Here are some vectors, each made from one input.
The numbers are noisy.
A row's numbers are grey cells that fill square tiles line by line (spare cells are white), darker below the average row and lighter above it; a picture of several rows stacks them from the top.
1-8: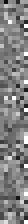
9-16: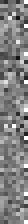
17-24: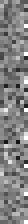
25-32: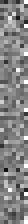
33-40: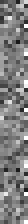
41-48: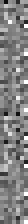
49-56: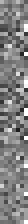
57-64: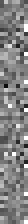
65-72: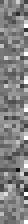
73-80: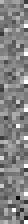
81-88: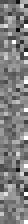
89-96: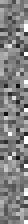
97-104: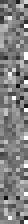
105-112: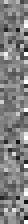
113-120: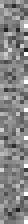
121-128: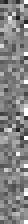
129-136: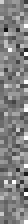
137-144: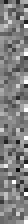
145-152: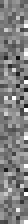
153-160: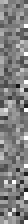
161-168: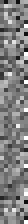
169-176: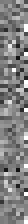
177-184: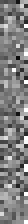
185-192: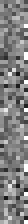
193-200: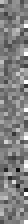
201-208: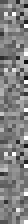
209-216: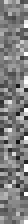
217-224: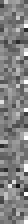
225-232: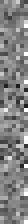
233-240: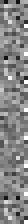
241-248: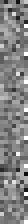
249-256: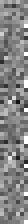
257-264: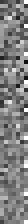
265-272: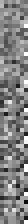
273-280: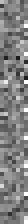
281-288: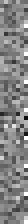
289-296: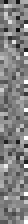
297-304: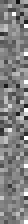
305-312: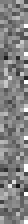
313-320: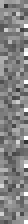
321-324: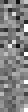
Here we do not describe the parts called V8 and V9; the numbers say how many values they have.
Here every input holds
either one of 12 labels, a value of V8 and a value of V9, or a point on a 14-point line.
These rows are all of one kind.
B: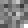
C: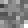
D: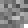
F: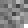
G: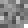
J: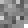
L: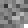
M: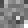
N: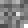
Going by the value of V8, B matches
C, F and G.
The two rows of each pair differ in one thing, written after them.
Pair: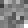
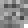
the label
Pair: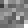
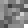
the label
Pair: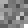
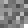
the value of V8
